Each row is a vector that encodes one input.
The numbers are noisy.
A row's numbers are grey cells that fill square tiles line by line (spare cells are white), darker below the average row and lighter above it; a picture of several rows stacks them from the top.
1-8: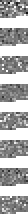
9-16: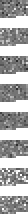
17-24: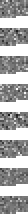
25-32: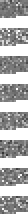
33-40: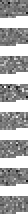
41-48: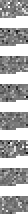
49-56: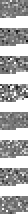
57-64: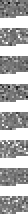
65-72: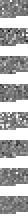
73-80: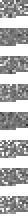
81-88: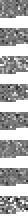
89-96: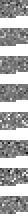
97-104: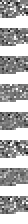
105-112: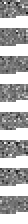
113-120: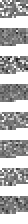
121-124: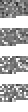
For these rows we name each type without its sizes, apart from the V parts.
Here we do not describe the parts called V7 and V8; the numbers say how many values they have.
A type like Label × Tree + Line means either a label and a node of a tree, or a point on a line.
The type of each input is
(Bool × Line + V8) × V7.
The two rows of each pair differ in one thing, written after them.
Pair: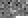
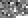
the true/false value
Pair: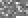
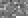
the true/false value
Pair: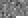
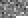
the value of V7
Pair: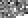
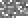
the true/false value
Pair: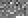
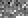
the value of V7
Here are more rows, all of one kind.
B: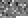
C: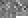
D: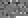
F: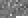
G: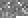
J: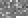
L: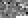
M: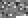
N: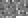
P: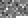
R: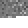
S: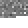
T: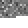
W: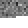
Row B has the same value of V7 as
D, R, S and W.
